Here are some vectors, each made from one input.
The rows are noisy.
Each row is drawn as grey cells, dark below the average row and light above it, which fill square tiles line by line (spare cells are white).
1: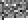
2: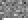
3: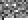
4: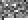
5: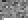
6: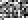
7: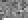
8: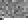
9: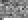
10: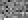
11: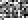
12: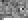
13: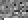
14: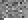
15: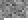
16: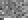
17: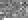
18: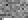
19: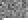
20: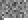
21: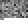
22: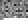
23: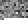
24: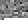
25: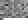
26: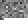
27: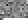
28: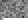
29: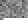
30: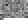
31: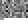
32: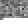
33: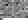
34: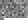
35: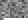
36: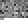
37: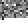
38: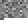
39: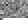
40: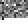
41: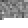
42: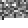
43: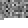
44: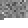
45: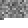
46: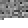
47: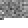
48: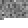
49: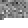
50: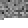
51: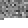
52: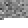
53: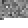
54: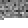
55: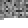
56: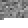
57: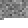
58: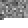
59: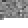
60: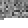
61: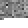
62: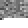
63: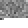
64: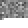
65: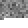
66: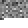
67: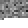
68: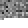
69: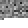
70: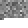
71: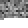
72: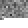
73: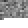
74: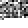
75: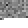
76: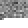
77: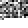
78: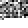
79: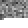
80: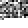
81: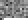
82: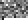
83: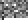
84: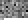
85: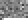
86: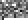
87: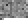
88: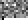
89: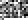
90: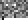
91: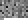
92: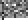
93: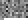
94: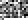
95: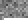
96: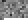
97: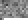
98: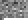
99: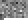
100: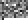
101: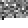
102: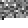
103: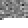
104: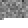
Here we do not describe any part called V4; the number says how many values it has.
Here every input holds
a list of up to three items, each a true/false value and a value of V4.
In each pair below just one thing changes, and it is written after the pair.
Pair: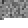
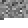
the value of V4 in item 1 of the list
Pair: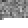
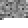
the value of V4 in item 1 of the list
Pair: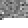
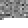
the true/false value in item 1 of the list
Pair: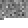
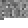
the true/false value in item 1 of the list
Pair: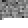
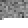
the true/false value in item 1 of the list
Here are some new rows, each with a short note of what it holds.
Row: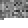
a list of two items
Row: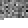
a list of two items
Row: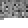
a list of two items
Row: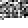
the empty list
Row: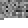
a list of two items
